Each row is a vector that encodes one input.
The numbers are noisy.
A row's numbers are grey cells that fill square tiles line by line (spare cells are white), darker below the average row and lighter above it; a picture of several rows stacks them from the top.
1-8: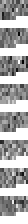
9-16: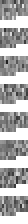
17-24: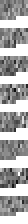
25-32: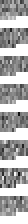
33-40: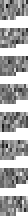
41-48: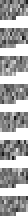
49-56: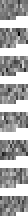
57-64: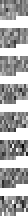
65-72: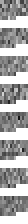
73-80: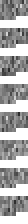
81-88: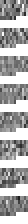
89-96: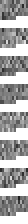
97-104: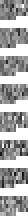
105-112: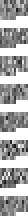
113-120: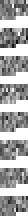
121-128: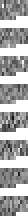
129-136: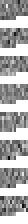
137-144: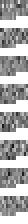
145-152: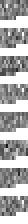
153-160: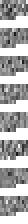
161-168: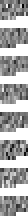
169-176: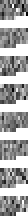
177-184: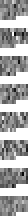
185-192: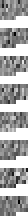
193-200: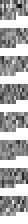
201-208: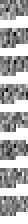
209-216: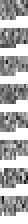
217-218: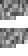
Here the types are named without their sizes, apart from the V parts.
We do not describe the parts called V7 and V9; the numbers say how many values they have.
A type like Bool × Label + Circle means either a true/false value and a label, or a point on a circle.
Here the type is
Circle × (Circle + V7) + V9.
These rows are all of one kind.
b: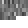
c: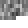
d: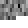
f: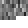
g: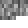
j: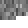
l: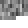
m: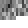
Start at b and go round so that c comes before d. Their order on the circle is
b, j, f, l, c, d, m, g.
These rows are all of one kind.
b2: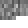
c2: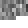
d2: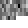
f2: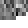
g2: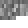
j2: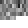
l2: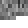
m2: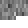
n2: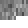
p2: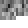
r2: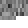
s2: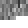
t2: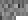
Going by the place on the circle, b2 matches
m2, p2 and t2.
